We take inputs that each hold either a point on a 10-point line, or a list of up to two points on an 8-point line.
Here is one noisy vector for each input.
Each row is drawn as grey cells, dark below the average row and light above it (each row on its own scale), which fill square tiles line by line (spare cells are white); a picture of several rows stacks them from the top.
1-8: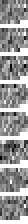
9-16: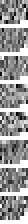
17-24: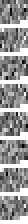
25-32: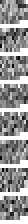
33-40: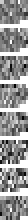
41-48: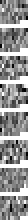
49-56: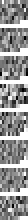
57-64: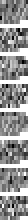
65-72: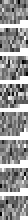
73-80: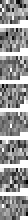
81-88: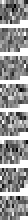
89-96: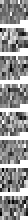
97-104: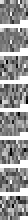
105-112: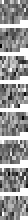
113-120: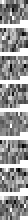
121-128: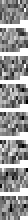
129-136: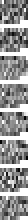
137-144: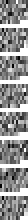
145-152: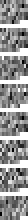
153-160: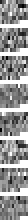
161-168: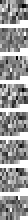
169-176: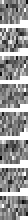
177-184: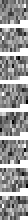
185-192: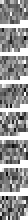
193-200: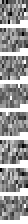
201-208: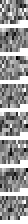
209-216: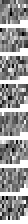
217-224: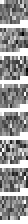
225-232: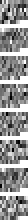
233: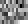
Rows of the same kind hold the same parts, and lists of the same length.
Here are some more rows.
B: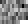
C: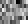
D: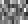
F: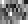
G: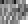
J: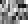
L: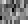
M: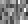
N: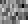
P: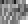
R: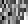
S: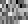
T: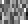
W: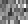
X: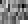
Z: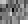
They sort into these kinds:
B, C, J, N, S, X
D, F, L, M, T, Z
G, P
R, W

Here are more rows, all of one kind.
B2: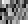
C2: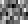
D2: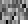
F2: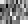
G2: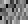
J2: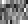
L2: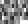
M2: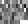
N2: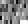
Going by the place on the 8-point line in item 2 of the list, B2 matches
D2, M2 and N2.
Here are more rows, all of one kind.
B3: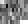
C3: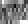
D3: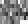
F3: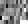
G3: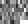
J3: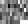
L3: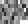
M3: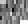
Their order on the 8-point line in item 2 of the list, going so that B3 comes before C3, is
M3, D3, B3, J3, F3, G3, C3, L3.
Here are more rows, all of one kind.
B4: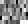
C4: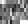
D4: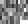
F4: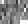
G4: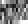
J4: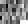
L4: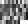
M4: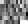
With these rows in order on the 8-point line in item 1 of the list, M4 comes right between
B4 and L4.
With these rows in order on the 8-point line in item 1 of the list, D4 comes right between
B4 and F4.
